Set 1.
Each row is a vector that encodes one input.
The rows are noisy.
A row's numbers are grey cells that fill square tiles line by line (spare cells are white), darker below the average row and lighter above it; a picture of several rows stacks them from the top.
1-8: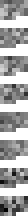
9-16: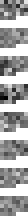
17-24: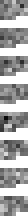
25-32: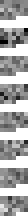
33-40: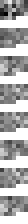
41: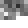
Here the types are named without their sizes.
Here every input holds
a point on each of two lines and a true/false value.
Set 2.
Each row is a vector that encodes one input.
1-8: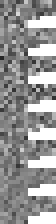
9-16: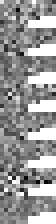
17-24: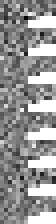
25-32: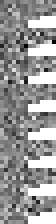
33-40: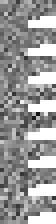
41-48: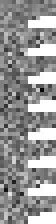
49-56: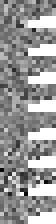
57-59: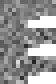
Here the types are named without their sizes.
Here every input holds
a list of points on a line.
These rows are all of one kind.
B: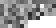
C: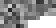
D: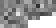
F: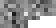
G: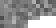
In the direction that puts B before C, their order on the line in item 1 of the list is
B, F, C, G, D.
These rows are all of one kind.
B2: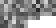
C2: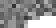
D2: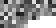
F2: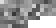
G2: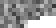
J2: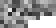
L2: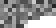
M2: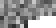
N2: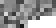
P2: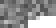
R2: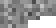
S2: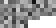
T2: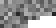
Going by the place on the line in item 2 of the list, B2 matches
F2 and S2.
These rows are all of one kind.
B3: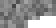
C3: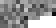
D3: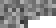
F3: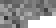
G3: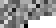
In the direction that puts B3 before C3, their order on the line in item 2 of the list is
F3, D3, G3, B3, C3.
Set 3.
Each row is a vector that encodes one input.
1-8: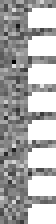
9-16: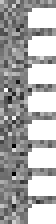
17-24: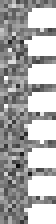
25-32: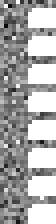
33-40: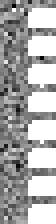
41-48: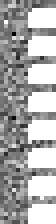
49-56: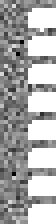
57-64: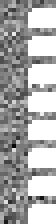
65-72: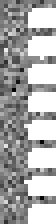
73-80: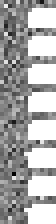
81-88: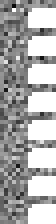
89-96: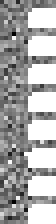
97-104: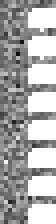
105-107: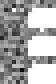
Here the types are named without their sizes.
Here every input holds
either a label, or three true/false values.
